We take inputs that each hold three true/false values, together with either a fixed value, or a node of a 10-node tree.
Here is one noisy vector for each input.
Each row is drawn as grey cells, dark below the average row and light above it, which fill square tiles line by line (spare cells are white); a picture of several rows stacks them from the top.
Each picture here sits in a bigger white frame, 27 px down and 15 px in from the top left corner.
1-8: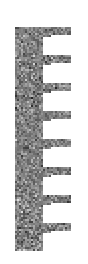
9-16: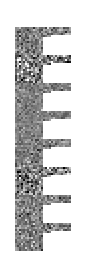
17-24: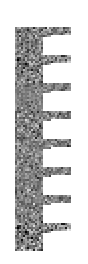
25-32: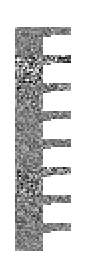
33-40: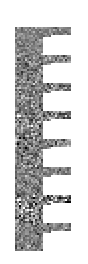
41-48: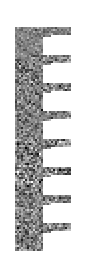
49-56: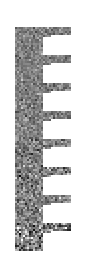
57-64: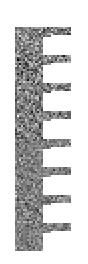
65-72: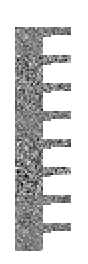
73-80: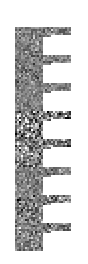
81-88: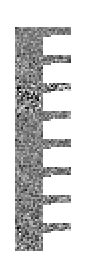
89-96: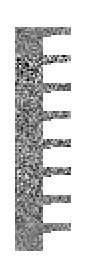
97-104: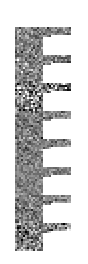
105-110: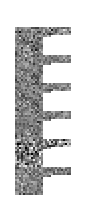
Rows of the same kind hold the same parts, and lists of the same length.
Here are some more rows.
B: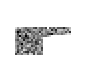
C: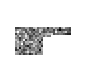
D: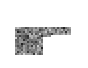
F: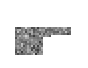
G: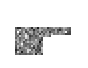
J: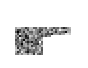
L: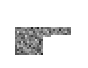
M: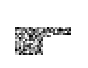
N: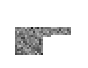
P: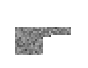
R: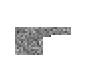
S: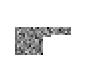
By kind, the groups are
B, C, D, J, M, P, R
F, G, L, N, S

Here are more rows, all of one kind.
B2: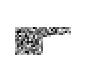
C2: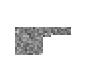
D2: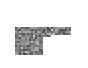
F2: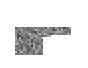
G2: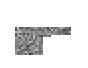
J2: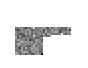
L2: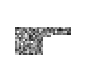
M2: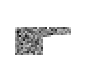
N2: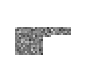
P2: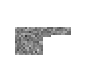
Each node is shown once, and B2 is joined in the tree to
C2, D2 and M2.
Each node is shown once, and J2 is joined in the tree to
D2 and L2.
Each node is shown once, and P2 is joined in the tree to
M2 and N2.
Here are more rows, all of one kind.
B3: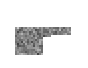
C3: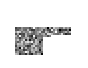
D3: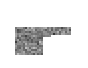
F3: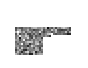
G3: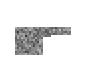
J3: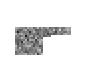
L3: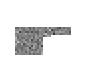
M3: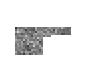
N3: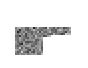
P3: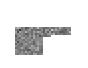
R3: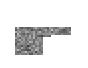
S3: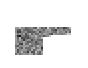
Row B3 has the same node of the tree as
N3, P3 and S3.
